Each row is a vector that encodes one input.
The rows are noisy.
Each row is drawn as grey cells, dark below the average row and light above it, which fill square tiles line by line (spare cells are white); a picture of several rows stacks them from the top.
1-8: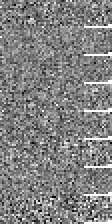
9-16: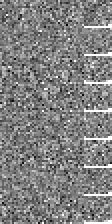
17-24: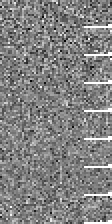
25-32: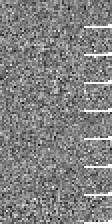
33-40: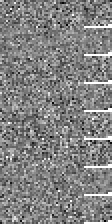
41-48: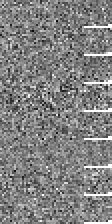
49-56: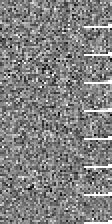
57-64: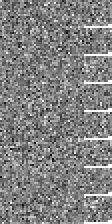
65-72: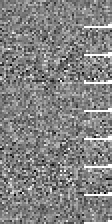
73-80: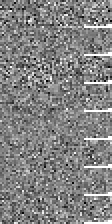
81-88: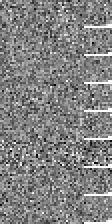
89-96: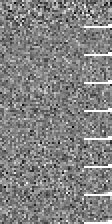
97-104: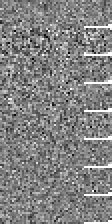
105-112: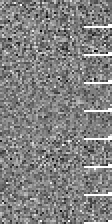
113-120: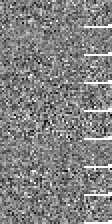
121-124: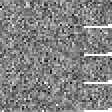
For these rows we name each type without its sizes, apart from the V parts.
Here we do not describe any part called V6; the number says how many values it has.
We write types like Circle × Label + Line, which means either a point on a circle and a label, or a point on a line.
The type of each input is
Bool × Label × List(V6).
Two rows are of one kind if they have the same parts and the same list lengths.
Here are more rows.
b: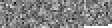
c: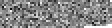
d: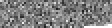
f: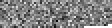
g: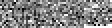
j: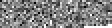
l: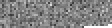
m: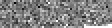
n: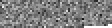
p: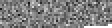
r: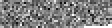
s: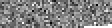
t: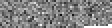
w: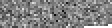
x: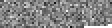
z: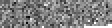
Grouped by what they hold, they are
b, g, m, r, z
c, f, j, l, p
d, n, s, t, w, x

